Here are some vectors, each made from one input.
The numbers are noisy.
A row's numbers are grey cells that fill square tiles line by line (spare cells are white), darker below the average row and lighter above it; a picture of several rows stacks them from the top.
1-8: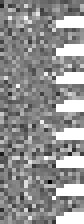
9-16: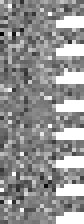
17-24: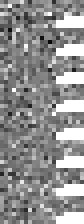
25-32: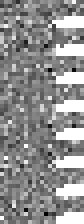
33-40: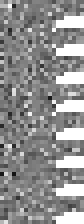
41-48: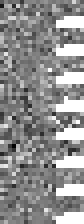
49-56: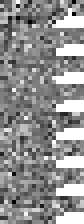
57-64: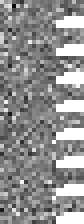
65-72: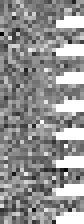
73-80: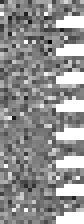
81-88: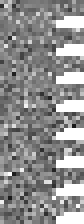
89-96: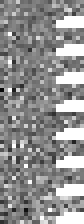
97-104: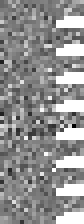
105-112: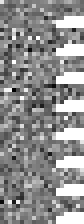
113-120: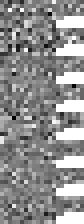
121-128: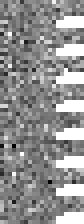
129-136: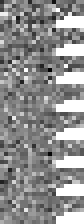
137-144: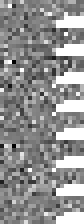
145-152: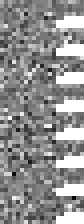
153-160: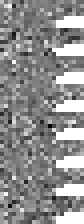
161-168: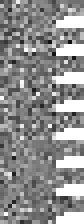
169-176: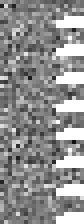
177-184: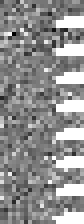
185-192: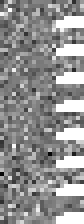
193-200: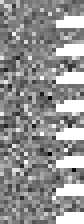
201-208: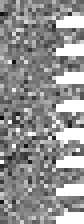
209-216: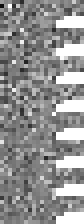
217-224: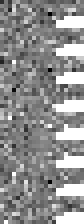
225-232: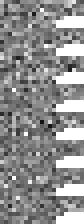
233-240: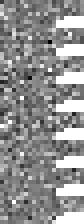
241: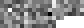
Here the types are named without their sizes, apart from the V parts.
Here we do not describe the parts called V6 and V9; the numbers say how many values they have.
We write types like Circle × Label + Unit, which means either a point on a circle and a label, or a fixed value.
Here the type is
(Bool × V9 + Label) × (Line + V6).
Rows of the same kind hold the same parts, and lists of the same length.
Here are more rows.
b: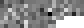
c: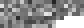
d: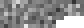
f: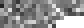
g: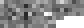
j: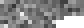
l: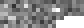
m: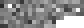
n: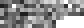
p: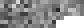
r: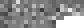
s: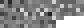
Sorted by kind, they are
b, n, s
c, g, j
d, p, r
f, l, m

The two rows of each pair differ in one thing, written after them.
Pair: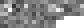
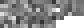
the label
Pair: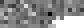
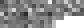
the label
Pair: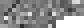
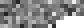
the place on the line
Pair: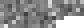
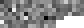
the label
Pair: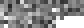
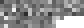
the label
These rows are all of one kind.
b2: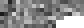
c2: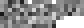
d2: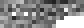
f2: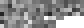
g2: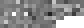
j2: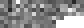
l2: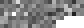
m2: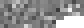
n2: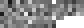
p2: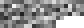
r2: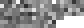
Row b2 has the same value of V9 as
d2 and l2.
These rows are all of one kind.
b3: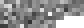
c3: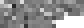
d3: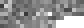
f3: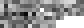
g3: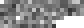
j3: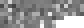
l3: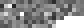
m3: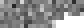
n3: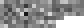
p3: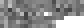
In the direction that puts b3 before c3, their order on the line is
j3, d3, l3, b3, c3, m3, f3, p3, g3, n3.
